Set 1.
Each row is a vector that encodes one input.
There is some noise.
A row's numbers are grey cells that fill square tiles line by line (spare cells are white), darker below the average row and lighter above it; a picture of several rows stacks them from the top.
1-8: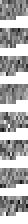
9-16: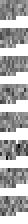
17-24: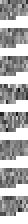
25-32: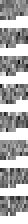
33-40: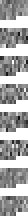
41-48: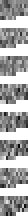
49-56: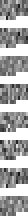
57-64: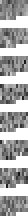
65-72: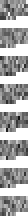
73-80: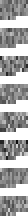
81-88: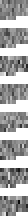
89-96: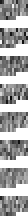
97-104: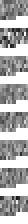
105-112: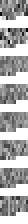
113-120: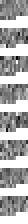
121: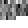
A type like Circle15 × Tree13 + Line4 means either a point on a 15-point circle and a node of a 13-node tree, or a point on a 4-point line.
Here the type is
Label11 + Line6 + Line8.
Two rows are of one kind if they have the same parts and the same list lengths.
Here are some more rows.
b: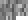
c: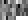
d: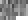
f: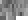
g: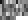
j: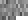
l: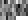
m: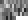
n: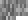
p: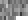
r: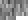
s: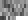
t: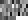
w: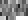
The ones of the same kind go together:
b, d, f, j, n, p, r, s
c, l, w
g, m, t

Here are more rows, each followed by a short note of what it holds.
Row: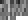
a point on an 8-point line
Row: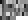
a point on an 8-point line
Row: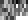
a point on an 8-point line
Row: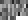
a point on an 8-point line
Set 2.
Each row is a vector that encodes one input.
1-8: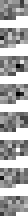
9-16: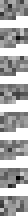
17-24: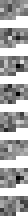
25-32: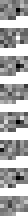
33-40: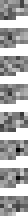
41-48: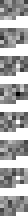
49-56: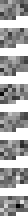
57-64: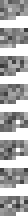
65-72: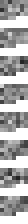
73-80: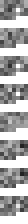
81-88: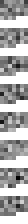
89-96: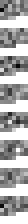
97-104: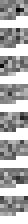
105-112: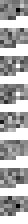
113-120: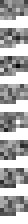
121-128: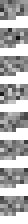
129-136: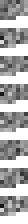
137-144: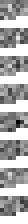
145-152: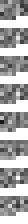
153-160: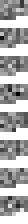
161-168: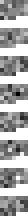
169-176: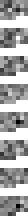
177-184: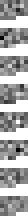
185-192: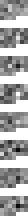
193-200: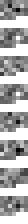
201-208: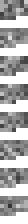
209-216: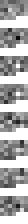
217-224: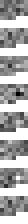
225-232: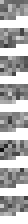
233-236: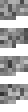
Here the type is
Bool × Bool × Bool × Bool + Line8 × Tree20.
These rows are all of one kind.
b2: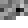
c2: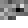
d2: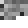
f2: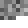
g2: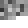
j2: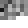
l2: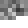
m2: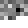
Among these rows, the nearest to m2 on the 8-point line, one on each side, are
f2 and j2.
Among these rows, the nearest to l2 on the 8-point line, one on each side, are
c2 and g2.
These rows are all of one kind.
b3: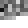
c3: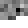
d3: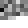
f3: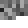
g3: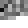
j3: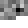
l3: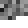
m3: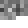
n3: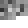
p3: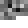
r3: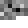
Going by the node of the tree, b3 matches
d3 and g3.
